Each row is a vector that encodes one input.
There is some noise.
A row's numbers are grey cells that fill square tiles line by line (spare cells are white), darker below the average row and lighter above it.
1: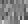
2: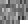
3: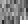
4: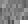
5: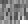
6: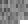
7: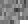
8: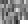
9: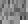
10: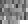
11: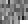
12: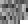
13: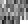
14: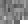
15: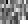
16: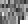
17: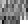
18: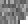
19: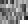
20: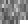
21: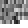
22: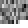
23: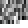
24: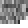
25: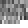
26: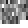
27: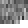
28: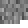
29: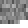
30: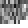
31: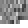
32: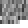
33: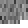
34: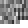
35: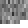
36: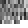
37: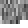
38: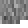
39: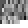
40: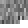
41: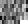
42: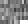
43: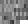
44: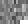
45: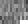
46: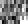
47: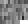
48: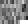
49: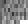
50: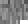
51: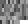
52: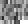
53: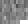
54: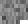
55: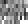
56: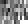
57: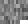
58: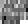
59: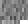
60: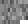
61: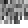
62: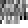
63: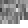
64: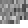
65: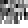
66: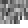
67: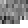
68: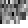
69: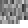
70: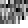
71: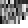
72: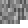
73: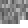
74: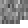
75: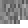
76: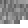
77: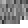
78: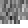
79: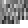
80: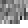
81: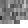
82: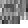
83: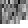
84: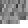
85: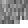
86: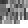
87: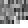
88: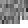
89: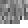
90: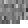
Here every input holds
a point on a 7-point line and three true/false values.
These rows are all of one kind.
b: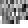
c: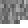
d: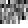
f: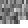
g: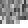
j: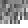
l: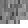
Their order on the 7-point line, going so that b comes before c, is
j, g, b, d, c, l, f.
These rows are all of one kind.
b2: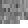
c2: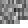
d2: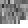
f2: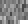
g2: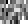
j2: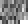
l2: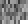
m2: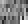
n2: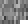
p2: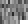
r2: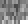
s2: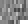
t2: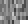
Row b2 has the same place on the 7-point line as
f2 and m2.
